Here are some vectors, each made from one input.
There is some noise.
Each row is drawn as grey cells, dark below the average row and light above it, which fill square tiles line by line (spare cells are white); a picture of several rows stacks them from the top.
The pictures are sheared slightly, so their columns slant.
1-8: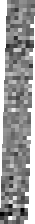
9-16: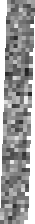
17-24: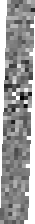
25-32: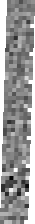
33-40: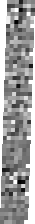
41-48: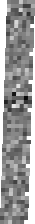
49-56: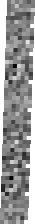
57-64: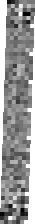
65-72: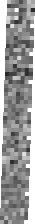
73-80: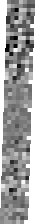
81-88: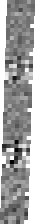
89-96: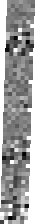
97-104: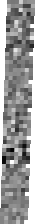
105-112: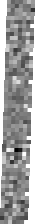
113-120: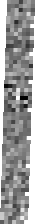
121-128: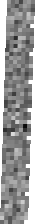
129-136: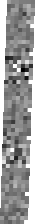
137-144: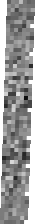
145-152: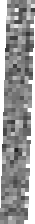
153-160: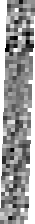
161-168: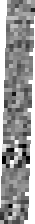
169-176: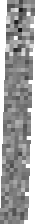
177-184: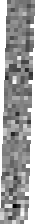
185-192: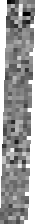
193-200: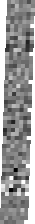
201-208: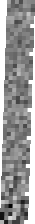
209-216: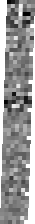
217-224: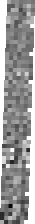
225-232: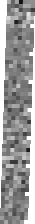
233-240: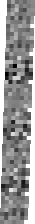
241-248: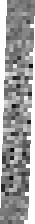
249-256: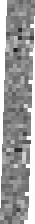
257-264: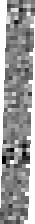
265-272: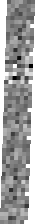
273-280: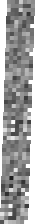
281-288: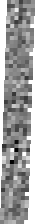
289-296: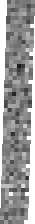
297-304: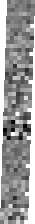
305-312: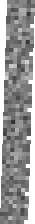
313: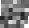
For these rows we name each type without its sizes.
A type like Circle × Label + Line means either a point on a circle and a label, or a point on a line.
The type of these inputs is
List(Bool × Line).
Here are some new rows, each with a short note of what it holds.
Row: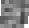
a list of two items
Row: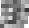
a list of one item
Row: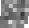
a list of two items
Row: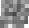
a list of one item
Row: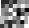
the empty list
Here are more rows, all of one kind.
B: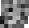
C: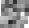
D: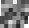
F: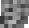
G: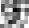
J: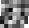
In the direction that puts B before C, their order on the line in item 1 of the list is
F, B, C, J, D, G.
